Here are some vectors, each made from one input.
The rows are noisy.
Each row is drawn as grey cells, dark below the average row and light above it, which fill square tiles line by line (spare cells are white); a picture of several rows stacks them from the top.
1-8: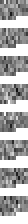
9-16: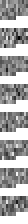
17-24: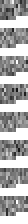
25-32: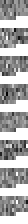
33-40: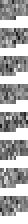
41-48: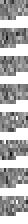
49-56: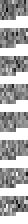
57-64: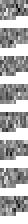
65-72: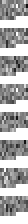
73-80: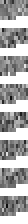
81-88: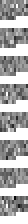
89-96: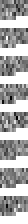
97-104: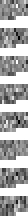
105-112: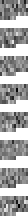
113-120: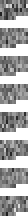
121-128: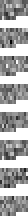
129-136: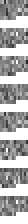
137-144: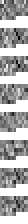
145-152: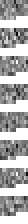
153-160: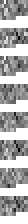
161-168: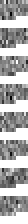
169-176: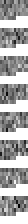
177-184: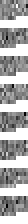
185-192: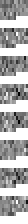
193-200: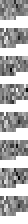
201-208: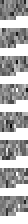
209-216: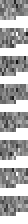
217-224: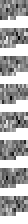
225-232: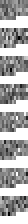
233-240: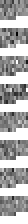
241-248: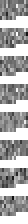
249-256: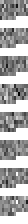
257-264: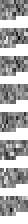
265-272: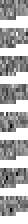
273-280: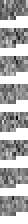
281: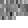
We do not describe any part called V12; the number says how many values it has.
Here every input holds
one of 11 labels, together with a list of up to two items, each a true/false value and a value of V12.
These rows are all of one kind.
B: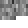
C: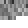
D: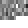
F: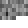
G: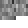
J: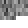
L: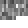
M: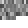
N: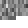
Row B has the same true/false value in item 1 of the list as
C, G and L.
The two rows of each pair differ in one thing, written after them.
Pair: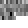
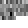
the value of V12 in item 1 of the list
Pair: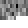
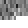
the label
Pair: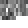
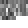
the value of V12 in item 2 of the list
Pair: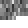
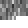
the true/false value in item 2 of the list
